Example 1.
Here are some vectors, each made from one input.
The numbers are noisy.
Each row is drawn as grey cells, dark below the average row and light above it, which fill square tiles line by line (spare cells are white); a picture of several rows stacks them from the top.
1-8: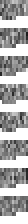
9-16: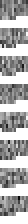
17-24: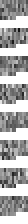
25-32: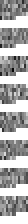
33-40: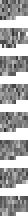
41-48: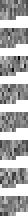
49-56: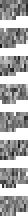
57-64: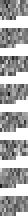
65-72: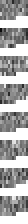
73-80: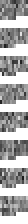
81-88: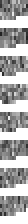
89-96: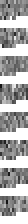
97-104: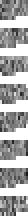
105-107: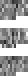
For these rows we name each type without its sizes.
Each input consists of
a point on a line, together with either a point on a line, or a node of a tree.
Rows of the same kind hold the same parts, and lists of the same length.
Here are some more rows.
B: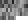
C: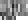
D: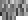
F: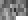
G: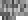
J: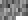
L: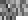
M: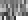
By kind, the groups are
B, F, J
C, D, G, L, M

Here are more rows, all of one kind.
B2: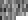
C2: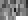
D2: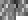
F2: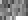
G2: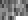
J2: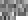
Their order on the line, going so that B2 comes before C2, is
B2, G2, C2, F2, J2, D2.
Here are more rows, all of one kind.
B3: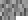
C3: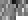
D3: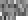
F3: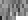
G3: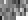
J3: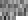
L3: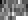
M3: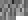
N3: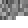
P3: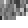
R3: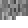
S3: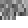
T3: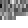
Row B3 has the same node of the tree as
D3, J3, S3 and T3.
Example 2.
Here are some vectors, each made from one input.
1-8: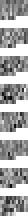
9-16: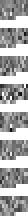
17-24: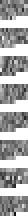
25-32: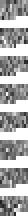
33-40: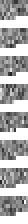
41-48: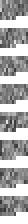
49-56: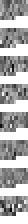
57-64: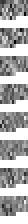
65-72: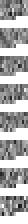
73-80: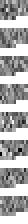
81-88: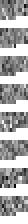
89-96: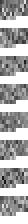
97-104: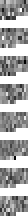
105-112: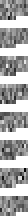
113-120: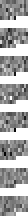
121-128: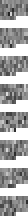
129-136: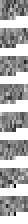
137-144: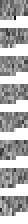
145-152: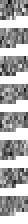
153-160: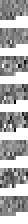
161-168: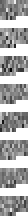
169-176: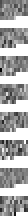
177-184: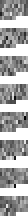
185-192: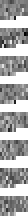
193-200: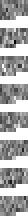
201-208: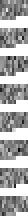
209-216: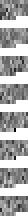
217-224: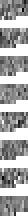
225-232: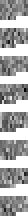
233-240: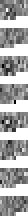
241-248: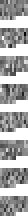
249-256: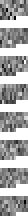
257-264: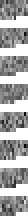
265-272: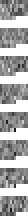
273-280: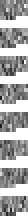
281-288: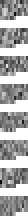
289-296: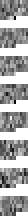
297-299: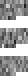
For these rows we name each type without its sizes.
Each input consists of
a point on a line, together with either a point on a line, or a node of a tree.
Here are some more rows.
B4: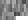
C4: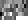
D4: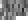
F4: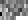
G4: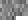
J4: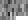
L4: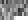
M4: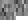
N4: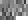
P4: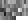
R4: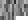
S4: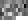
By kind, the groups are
B4, D4, F4, G4, L4, M4, N4, P4
C4, J4, R4, S4

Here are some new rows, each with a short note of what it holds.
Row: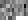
a point on a line and a node of a tree
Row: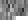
a point on each of two lines
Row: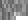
a point on a line and a node of a tree
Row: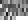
a point on each of two lines
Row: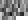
a point on each of two lines
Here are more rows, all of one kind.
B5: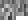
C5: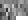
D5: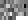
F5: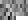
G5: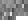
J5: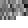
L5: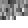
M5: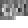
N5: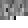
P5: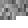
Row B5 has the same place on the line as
D5 and P5.
